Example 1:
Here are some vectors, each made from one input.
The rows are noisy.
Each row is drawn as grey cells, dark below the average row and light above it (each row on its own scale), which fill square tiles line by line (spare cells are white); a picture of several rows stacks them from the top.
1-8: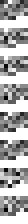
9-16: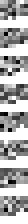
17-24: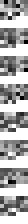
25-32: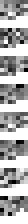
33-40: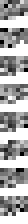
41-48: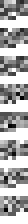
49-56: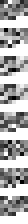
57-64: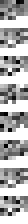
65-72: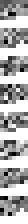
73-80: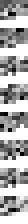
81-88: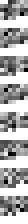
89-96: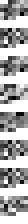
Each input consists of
four true/false values.
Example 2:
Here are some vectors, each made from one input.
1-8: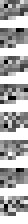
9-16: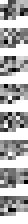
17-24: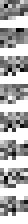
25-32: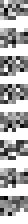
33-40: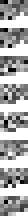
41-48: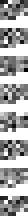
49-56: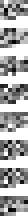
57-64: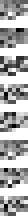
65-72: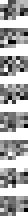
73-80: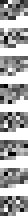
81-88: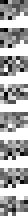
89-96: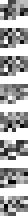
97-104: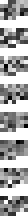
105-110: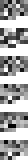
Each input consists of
four true/false values.
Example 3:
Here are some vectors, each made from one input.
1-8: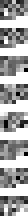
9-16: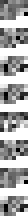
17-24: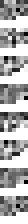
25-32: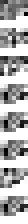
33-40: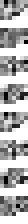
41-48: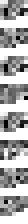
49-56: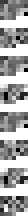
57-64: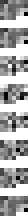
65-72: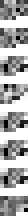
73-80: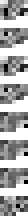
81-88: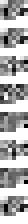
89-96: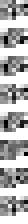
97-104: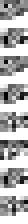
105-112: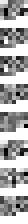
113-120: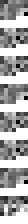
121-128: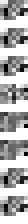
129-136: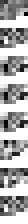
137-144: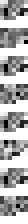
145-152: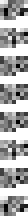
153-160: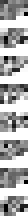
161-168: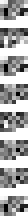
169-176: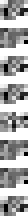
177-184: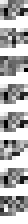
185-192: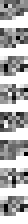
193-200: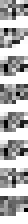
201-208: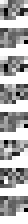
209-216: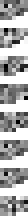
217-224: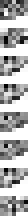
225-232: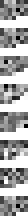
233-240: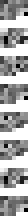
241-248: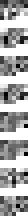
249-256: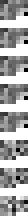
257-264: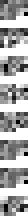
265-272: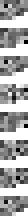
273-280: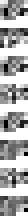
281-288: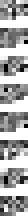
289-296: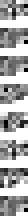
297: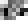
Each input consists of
three true/false values.
